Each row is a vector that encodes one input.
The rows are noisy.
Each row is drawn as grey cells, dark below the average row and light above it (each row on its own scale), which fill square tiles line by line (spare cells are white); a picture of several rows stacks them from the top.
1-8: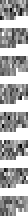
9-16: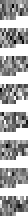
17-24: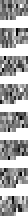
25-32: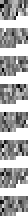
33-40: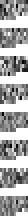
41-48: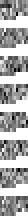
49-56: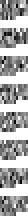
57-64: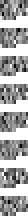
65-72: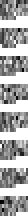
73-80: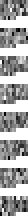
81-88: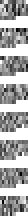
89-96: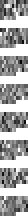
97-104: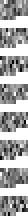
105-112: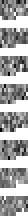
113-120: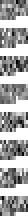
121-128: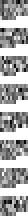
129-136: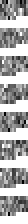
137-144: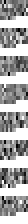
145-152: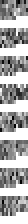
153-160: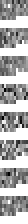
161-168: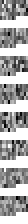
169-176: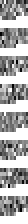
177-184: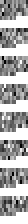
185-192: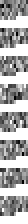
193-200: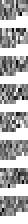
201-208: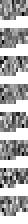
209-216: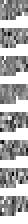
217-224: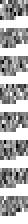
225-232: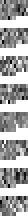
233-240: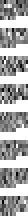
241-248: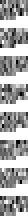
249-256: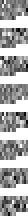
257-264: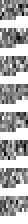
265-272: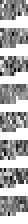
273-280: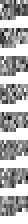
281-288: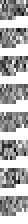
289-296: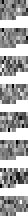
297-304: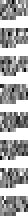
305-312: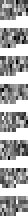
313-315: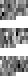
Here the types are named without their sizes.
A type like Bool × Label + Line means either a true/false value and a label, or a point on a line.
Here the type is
Label × Label + List(Line).
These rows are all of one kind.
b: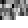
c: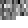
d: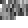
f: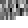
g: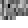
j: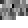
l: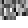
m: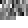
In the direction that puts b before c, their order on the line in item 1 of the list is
b, j, d, f, m, g, l, c.
